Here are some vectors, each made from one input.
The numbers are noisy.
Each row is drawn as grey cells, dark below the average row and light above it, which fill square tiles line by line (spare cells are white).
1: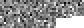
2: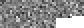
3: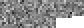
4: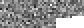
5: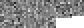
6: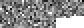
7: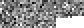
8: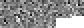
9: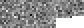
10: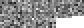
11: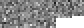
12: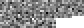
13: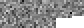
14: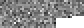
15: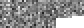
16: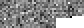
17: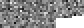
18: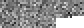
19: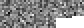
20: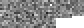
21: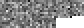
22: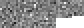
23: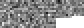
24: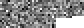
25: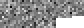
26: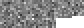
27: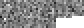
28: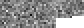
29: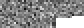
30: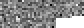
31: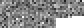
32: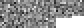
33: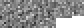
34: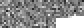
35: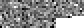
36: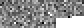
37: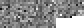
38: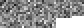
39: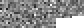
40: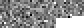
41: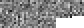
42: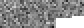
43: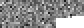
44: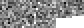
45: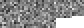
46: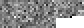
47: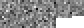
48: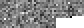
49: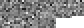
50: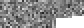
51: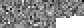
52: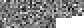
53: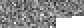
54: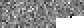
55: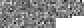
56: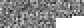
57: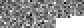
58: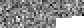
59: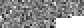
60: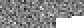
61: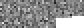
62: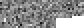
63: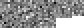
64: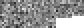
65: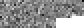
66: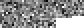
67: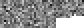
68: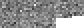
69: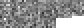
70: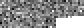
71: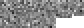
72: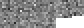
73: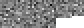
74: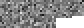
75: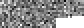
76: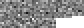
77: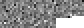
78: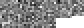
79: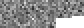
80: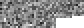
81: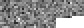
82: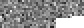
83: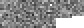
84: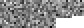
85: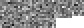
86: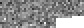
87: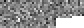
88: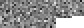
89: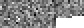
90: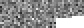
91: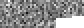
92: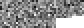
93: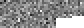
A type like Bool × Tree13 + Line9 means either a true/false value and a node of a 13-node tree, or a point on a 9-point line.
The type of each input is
Circle11 × Tree11.
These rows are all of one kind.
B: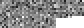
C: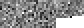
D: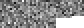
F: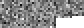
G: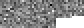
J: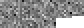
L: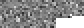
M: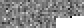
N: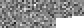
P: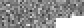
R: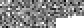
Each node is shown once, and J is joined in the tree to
N.
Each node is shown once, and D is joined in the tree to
B and G.
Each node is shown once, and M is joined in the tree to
C, F and R.
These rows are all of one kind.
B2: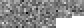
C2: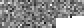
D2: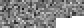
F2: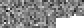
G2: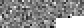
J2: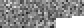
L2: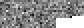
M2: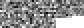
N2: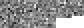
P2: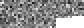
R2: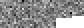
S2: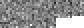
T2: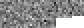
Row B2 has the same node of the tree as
J2 and N2.
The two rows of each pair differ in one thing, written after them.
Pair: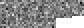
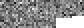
the place on the 11-point circle
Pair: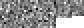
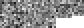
the place on the 11-point circle
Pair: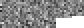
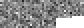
the place on the 11-point circle
